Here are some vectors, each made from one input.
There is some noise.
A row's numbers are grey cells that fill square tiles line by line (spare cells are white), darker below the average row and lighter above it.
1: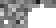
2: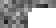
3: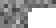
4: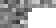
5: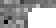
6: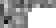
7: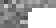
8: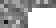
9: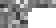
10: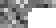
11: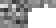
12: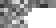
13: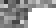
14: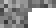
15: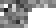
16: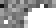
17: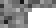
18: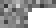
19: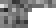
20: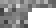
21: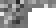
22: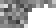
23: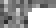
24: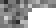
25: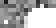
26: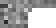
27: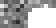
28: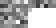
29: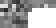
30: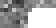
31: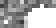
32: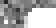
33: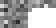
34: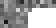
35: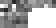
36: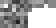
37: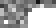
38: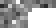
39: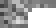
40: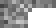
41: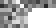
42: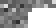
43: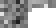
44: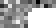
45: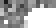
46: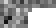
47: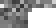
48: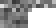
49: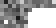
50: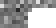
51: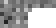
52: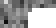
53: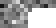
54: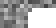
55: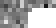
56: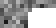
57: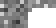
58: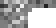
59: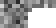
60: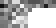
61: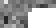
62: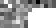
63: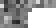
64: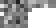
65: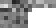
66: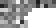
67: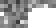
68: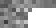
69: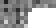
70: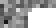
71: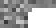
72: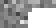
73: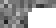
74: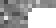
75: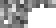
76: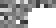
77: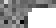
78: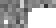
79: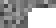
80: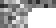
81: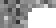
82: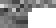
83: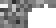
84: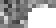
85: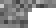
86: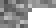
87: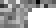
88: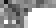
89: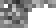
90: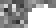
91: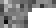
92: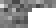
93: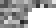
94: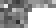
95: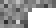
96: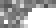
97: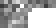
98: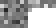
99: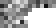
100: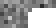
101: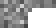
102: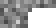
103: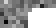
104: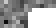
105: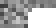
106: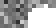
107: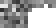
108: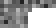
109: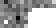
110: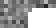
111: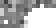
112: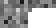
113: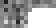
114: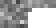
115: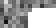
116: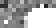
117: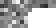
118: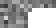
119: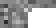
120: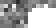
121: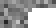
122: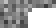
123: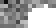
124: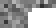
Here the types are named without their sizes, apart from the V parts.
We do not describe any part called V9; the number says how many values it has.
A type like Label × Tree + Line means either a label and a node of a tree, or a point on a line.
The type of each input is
(Bool × Bool × Bool × Bool + V9) × Line.
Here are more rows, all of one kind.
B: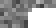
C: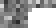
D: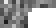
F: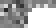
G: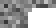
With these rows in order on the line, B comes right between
C and G.
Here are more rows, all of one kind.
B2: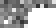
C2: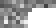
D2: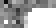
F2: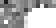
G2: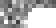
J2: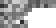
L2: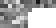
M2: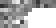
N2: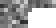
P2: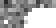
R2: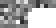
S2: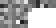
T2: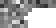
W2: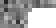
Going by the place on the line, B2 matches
C2, F2, P2 and W2.
